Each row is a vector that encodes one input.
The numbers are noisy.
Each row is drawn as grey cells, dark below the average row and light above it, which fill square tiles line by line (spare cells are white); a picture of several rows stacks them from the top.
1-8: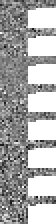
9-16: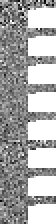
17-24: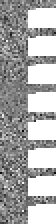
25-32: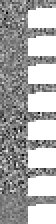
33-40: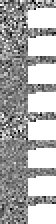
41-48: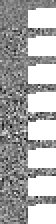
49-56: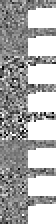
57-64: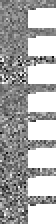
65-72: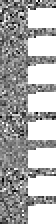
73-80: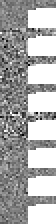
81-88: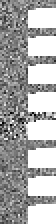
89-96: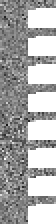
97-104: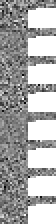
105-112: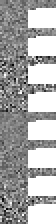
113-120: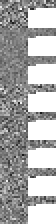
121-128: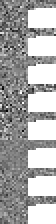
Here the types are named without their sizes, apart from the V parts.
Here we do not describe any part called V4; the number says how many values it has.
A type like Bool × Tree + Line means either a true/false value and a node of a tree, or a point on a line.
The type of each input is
List(Bool × V4).
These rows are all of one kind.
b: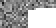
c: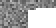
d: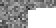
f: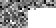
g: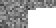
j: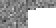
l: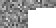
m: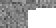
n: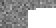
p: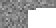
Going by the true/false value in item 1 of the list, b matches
f, m, n and p.
